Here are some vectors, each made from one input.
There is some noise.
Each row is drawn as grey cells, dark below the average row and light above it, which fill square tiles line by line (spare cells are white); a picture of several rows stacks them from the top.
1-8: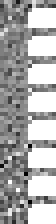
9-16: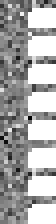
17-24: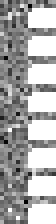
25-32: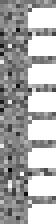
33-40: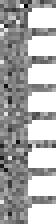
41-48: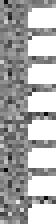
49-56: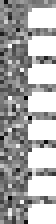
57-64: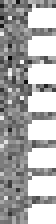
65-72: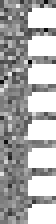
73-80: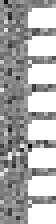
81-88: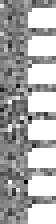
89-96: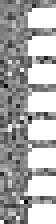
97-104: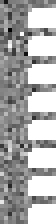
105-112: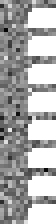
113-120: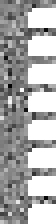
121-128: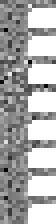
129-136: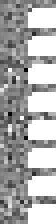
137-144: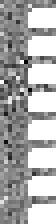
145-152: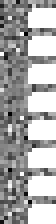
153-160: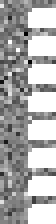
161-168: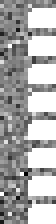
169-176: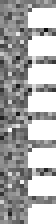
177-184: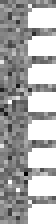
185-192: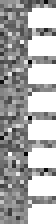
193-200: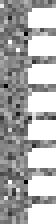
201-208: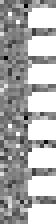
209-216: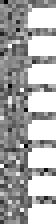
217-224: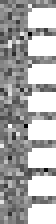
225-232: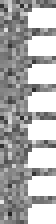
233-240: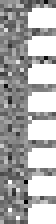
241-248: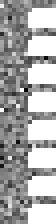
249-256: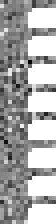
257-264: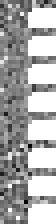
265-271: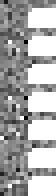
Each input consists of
either a point on a 14-point circle, or a point on a 15-point circle.
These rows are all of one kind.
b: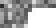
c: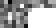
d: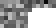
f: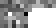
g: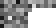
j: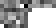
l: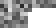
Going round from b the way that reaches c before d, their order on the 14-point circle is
b, g, c, f, j, d, l.
